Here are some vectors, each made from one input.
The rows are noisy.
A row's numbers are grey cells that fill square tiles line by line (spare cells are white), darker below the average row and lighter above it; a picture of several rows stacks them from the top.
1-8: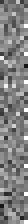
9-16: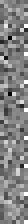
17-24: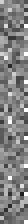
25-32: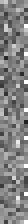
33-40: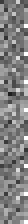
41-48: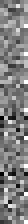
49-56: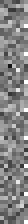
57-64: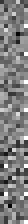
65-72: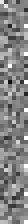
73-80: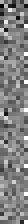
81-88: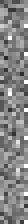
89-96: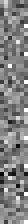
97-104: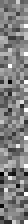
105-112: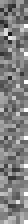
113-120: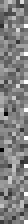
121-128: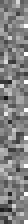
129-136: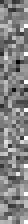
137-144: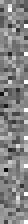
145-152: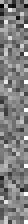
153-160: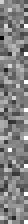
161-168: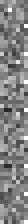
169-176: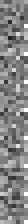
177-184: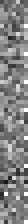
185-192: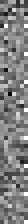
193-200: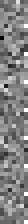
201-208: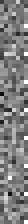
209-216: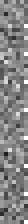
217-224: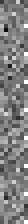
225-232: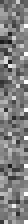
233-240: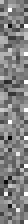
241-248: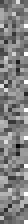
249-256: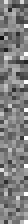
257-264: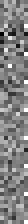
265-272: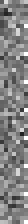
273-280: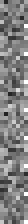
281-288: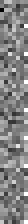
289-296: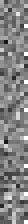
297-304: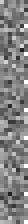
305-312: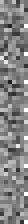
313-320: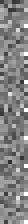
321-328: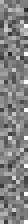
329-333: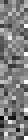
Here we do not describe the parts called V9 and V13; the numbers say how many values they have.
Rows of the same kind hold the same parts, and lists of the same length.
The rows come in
5 kinds.
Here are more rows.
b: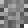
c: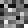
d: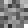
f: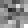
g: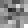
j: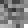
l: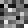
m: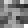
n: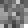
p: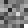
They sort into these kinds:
b, p
c, l
d, m
f, g, j
n

